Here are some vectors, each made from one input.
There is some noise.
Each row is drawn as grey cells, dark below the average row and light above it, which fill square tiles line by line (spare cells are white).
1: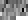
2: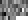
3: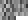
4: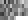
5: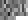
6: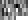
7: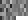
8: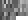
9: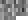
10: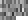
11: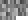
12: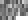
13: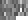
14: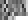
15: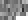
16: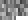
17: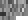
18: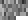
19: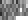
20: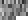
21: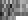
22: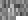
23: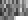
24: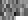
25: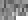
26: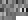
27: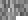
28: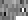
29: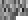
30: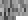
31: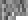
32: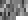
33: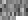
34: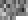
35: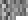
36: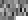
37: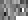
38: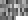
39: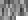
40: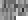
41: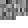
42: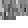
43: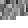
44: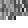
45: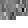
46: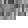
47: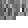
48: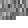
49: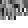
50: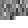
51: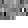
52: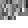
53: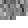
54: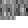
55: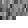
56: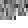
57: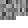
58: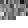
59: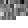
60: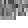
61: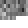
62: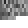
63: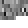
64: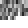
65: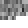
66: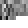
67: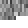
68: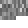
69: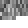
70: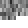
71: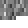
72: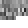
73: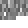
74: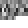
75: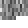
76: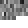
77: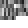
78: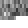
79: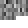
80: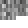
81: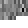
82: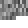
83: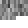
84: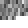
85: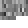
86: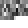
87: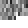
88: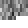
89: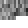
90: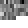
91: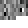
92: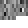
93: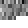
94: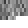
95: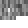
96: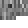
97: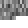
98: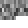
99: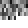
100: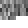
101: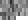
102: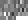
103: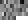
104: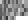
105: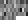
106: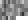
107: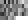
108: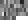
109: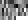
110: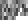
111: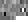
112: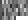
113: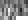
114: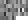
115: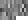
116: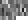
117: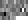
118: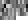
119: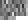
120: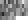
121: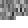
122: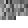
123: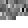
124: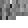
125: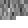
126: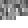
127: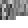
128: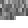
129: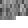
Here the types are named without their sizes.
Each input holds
a node of a tree, together with either a node of a tree, or three true/false values.
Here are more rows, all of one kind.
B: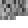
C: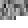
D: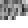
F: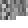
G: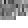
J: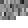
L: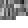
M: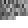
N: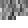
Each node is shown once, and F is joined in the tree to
J.
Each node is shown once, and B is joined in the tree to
C and N.
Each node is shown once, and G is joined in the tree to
J and M.
